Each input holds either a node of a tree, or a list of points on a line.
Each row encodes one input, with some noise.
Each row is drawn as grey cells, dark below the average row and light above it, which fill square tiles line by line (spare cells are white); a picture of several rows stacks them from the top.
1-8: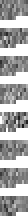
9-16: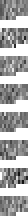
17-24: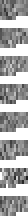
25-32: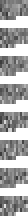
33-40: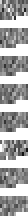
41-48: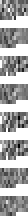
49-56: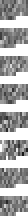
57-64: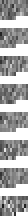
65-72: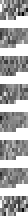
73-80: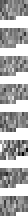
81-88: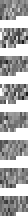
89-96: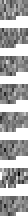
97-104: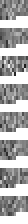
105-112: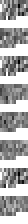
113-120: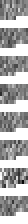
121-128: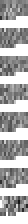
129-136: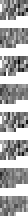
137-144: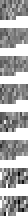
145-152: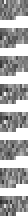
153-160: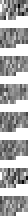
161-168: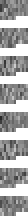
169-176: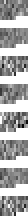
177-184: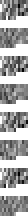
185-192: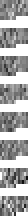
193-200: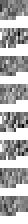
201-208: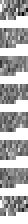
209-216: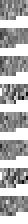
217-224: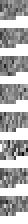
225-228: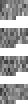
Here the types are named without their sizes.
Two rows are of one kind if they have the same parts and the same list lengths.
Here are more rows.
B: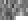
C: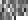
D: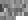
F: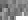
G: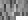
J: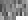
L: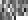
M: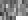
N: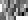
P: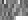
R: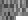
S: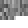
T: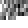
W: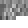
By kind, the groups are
B, G, M, P, R
C, L
D, F, J, S, W
N, T

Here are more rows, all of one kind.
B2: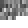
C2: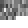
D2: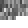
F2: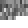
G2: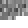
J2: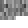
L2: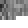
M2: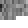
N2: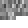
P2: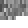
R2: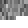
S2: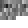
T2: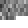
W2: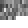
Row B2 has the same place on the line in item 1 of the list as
C2, D2, F2 and W2.
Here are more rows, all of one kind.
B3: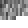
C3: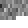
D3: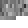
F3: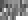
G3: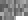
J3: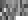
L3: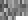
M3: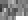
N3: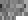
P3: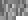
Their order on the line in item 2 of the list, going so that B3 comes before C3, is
G3, N3, D3, P3, F3, B3, L3, C3, M3, J3.
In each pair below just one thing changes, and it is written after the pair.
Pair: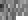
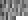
the place on the line in item 1 of the list
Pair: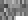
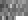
the place on the line in item 1 of the list
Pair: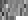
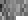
the place on the line in item 1 of the list
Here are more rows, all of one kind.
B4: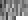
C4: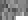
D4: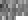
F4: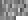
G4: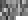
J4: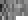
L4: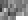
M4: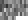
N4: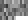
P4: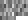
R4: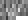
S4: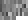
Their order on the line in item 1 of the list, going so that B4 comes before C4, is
R4, P4, F4, B4, S4, J4, D4, C4, L4, N4, M4, G4.
